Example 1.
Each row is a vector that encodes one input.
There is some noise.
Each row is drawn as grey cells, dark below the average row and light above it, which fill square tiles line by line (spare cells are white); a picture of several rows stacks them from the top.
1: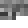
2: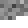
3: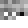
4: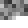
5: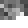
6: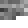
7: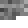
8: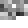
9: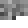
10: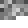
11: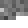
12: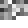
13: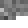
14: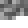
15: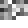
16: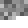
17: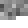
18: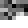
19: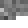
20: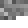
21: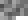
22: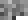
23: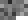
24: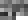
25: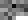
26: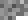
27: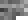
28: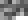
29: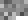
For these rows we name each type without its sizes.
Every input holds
a label.
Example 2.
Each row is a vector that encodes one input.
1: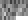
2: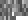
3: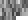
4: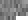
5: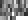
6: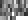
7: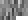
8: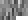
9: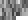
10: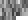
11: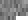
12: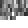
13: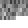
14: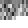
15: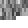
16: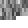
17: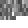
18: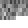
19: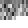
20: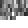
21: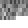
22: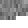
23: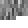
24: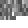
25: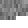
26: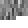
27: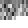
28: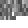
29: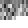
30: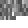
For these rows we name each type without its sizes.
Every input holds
a node of a tree.
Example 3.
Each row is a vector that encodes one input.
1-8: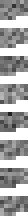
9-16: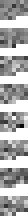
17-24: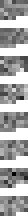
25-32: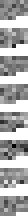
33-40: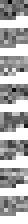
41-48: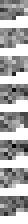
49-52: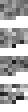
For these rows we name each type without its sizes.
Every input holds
a label.
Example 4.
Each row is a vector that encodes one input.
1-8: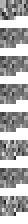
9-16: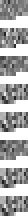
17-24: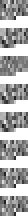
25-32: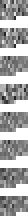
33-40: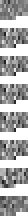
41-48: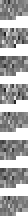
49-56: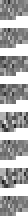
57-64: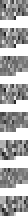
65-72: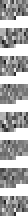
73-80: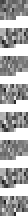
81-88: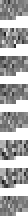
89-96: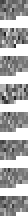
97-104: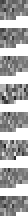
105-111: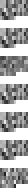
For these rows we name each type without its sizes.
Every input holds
a point on a line.
